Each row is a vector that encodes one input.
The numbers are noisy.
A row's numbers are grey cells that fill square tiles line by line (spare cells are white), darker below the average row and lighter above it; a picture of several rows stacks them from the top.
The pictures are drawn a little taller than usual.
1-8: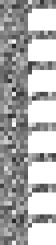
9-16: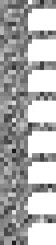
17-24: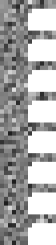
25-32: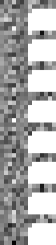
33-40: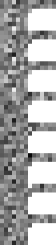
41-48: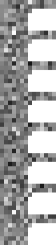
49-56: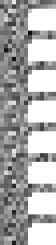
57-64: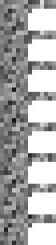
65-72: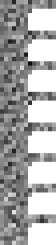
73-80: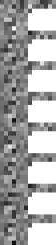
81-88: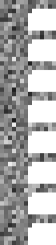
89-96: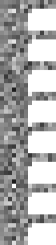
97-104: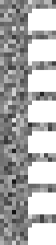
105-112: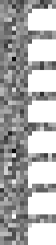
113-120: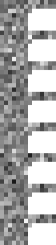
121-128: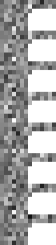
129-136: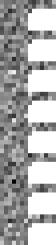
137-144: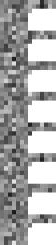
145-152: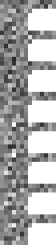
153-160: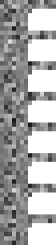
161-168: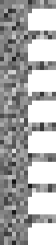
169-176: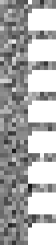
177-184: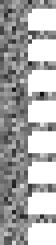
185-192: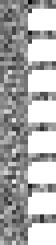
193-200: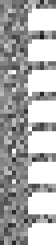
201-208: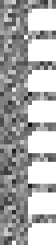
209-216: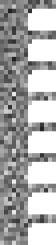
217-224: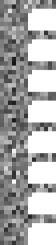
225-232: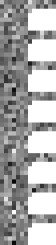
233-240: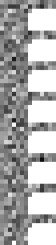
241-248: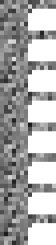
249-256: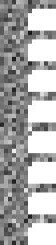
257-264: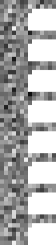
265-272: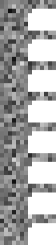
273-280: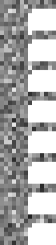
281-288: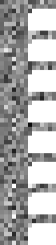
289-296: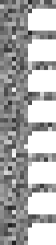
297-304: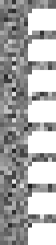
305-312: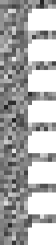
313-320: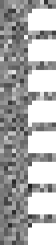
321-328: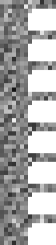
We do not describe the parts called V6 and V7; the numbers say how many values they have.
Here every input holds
a true/false value and a value of V7, together with either a point on an 11-point line, or a value of V6.
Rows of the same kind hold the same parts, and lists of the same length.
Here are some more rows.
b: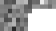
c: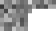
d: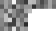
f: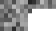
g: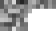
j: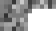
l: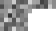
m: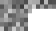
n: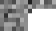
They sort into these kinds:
b, c, j, m
d, f, g, l, n

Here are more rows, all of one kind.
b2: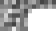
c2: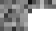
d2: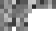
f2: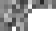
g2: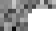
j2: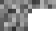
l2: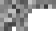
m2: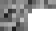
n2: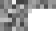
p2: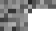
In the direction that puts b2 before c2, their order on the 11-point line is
b2, d2, g2, n2, m2, l2, c2, p2, f2, j2.
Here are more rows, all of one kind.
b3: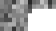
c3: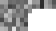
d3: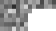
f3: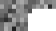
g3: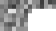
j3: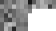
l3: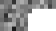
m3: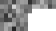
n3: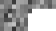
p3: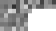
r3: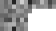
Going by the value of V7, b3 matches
d3, g3, p3 and r3.
